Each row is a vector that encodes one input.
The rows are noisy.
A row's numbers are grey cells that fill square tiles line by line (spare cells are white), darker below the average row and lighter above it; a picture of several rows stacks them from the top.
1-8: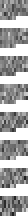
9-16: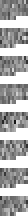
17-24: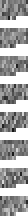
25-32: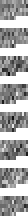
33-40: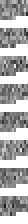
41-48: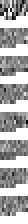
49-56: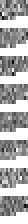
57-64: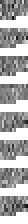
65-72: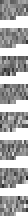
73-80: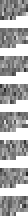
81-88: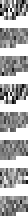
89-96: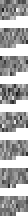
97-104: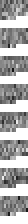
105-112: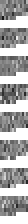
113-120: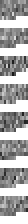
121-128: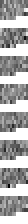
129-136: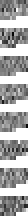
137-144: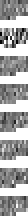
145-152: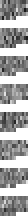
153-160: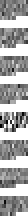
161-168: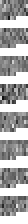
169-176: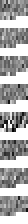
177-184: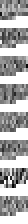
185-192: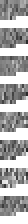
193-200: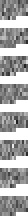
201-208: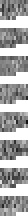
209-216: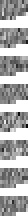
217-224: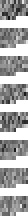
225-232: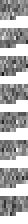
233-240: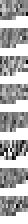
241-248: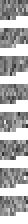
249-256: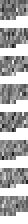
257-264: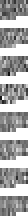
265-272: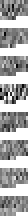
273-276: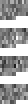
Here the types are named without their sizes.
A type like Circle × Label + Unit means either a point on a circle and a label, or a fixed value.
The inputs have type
Bool × Bool × Bool × Bool × Bool × (Line × Line + Unit) + Unit.
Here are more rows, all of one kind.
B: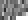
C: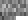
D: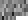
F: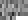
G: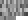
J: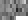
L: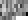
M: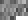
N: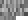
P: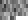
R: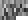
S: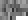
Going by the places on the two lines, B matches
F, G, N and P.
